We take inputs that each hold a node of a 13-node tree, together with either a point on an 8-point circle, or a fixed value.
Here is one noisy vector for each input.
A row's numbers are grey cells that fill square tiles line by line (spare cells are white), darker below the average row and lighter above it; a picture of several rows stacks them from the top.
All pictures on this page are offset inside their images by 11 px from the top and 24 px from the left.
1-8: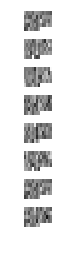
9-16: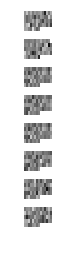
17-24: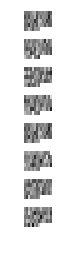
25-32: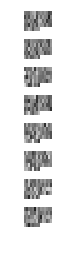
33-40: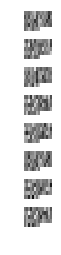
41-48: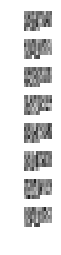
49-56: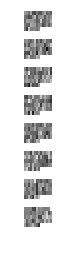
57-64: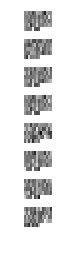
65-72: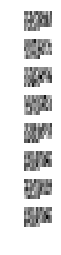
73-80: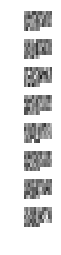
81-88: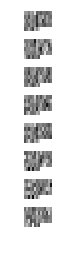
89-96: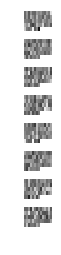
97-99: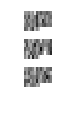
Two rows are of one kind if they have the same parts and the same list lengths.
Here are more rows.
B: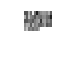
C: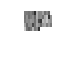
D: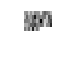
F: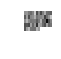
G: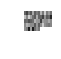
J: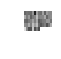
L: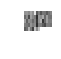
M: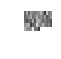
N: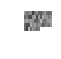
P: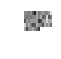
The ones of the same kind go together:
B, C, D, G, J, M, P
F, L, N

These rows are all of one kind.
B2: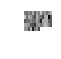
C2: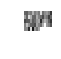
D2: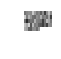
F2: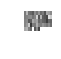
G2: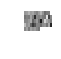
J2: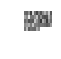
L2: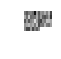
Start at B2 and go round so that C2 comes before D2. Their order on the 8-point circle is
B2, C2, L2, J2, D2, F2, G2.
